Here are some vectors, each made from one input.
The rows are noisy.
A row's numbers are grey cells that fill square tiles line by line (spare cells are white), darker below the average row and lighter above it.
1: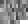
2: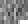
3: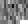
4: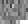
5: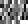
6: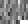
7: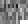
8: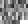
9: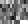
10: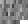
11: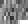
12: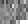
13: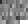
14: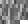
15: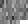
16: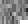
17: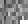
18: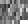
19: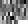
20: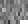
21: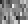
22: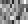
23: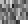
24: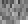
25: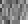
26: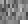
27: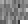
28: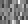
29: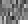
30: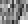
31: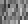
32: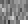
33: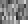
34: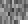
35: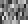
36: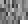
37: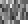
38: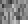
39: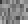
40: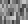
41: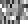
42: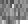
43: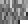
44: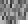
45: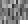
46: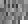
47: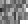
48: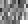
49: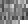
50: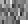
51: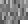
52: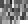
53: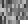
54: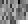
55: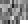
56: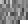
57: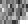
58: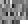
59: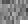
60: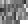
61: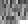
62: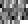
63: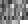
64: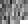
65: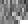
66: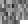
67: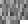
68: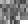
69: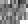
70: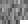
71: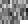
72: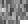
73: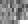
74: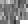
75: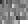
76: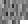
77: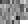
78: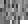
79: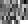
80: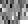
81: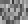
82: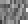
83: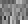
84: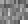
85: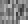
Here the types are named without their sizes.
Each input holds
either a point on a circle, or a point on a line.
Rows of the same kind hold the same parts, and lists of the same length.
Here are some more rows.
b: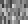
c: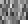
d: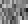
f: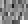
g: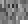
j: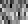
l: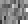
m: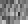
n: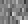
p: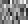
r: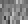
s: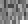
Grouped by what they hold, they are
b, d, j, m, n, p, r
c, f, g, l, s

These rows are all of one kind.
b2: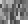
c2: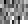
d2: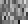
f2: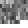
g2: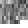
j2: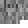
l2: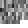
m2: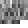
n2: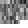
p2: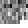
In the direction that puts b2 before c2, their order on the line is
m2, d2, b2, f2, g2, p2, n2, l2, j2, c2.
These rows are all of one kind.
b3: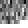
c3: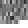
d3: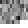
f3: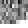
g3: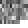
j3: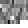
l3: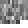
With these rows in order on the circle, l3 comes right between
g3 and j3.
